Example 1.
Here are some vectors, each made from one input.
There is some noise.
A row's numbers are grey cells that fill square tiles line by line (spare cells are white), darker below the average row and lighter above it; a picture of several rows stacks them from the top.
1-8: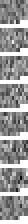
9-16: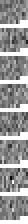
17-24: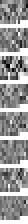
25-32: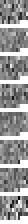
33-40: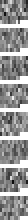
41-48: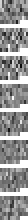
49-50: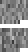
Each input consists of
a point on each of two 5-point lines and a node of a 7-node tree.
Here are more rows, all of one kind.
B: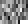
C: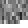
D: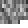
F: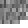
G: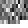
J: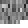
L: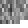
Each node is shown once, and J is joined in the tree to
D and G.
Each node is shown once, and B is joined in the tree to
L.
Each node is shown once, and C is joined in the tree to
F.
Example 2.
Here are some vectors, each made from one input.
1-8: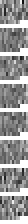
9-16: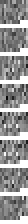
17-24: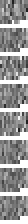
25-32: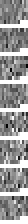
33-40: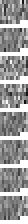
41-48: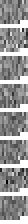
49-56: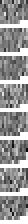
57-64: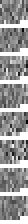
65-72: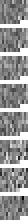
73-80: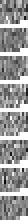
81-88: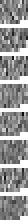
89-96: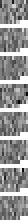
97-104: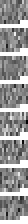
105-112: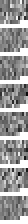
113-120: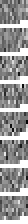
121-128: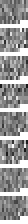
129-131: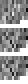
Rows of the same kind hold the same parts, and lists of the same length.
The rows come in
2 kinds.
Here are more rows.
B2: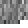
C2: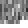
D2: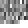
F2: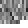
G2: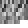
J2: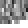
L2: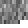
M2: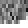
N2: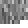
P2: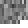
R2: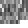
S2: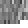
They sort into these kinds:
B2, L2, N2, P2, S2
C2, D2, F2, G2, J2, M2, R2

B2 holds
a point on a 9-point line.
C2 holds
a point on a 9-point line and a node of a 14-node tree.
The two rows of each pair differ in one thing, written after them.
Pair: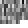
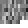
the node of the tree
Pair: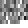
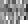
the place on the 9-point line
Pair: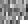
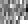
the place on the 9-point line
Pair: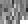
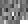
the place on the 9-point line
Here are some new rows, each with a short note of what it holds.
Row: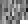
a point on a 9-point line and a node of a 14-node tree
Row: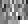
a point on a 9-point line and a node of a 14-node tree
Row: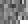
a point on a 9-point line
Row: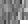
a point on a 9-point line
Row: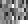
a point on a 9-point line and a node of a 14-node tree
